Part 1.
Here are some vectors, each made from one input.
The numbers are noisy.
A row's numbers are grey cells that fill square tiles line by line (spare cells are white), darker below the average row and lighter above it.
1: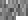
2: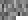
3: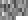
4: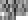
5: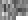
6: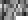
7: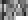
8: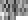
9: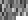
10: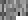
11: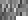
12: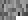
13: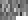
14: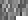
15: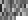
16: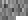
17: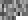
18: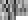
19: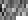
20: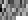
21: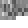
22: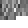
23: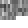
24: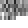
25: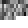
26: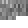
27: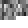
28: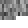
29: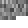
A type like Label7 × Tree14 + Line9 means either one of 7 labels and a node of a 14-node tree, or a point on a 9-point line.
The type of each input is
Tree7.
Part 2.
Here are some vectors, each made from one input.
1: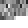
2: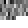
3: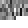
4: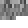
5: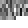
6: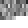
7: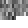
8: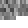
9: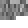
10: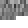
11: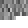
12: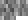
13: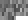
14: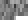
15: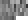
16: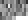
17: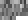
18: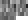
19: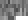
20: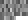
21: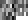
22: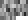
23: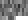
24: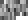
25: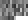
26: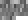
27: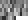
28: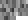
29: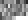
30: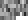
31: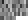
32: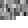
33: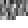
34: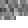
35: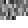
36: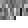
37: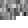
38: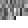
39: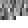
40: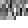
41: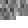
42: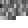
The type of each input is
Tree9.
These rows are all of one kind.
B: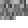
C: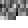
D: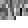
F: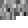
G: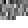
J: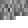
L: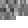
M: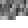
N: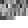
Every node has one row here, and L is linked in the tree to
B and D.
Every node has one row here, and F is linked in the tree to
J.
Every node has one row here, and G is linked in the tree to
C.
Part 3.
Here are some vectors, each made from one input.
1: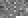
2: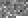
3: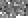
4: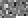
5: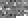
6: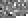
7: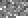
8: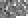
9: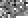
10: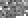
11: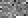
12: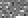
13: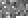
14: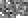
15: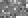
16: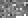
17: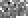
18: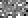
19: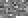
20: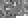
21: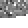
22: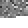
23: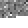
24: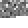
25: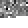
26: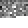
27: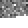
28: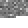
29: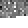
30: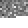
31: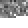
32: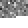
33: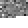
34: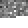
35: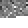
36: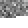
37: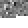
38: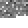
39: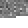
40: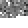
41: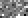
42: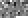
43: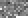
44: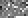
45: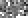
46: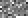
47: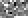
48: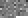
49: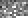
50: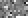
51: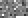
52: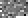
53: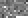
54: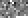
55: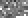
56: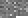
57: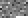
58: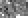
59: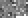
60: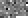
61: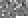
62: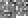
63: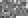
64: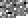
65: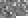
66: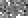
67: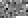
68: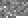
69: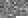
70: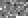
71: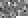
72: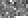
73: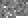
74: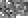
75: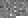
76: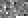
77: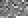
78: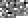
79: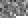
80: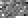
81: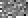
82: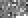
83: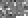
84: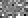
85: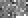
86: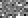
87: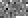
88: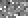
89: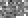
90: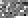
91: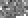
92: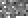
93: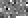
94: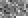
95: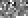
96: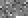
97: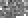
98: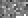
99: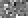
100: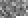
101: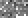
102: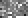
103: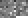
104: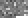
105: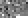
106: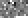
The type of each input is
Circle19 + Unit.
